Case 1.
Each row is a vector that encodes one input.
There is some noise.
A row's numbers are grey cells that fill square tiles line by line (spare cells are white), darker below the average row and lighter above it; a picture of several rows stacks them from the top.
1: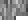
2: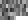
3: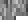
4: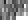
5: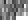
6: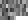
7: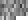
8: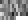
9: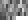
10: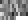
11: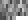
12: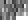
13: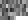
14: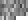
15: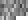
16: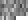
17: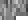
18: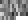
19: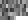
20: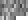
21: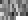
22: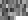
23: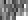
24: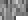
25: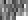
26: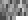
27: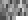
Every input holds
one of 6 labels.
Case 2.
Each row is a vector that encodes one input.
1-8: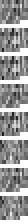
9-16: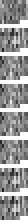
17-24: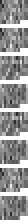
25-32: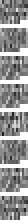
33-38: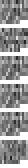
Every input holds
a point on a 5-point line.
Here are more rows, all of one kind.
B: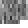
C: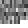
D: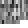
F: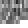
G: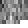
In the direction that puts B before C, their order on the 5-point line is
F, B, C, G, D.
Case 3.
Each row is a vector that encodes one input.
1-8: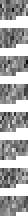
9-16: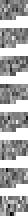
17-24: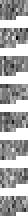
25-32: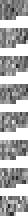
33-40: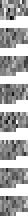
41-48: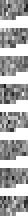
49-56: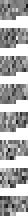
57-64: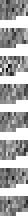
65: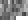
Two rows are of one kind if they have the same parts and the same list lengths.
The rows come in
2 kinds.
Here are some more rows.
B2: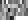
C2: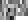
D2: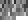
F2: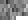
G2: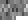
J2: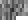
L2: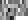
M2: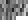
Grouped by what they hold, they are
B2, C2, L2
D2, F2, G2, J2, M2

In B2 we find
a fixed value.
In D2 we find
three true/false values.
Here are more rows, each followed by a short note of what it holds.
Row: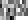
a fixed value
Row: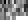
three true/false values
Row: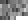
three true/false values
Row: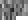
three true/false values
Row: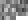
three true/false values
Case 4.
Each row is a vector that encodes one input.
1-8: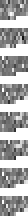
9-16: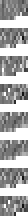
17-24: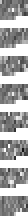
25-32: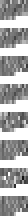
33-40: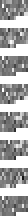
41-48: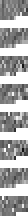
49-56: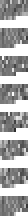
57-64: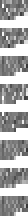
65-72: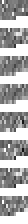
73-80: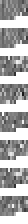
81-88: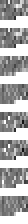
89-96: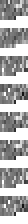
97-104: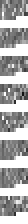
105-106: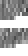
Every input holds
one of 11 labels.
